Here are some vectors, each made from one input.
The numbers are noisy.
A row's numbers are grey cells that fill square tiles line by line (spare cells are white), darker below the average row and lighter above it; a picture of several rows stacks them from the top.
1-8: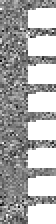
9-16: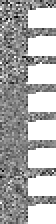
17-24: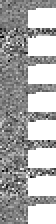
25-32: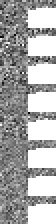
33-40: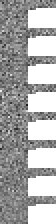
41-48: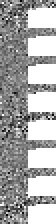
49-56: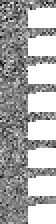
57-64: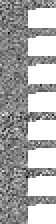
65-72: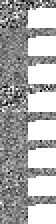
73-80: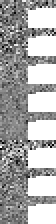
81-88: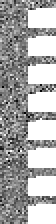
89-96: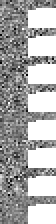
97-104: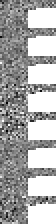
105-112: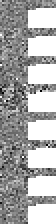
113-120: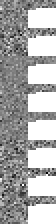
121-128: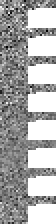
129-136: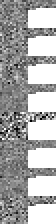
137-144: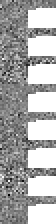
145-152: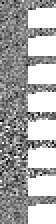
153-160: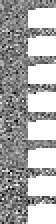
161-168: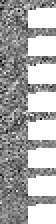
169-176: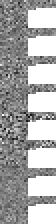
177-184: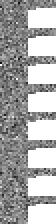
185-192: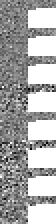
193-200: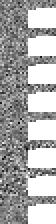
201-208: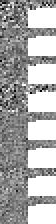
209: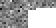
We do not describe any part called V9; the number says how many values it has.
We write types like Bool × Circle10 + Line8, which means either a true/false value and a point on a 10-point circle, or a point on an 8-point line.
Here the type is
Bool × Circle10 + List2(V9) × Tree11.
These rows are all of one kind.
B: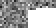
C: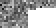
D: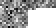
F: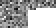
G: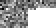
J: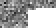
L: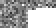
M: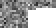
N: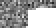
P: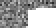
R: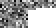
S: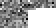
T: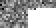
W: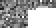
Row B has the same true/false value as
D, F, L and M.
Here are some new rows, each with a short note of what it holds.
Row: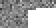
a node of an 11-node tree, together with a list of two items
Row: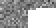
a node of an 11-node tree, together with the empty list
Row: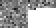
a point on a 10-point circle and a true/false value
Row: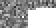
a point on a 10-point circle and a true/false value
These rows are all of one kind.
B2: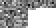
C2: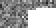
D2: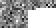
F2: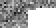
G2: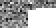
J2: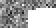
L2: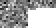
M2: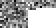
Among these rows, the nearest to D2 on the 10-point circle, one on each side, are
B2 and C2.
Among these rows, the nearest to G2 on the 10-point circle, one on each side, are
C2 and M2.
